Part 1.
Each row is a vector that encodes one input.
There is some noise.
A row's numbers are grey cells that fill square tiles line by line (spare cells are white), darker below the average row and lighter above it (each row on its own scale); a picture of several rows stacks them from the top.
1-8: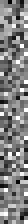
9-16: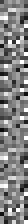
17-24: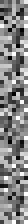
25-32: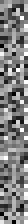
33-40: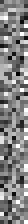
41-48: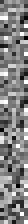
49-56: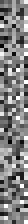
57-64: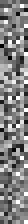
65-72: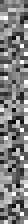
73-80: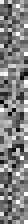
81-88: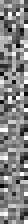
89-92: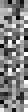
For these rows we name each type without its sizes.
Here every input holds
a label.
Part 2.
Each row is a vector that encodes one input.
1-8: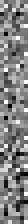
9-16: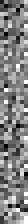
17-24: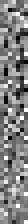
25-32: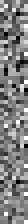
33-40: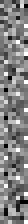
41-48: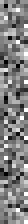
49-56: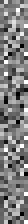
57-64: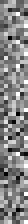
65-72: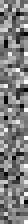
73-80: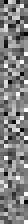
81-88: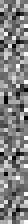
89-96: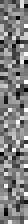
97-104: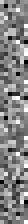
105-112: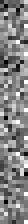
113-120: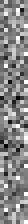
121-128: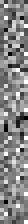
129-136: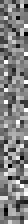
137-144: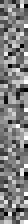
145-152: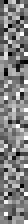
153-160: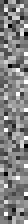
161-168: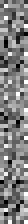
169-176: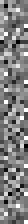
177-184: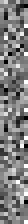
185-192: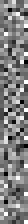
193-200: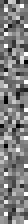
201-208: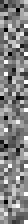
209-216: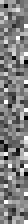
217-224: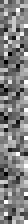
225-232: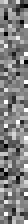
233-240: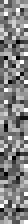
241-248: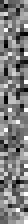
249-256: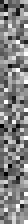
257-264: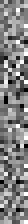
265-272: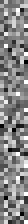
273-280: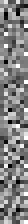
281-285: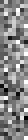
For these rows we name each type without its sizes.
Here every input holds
a label.
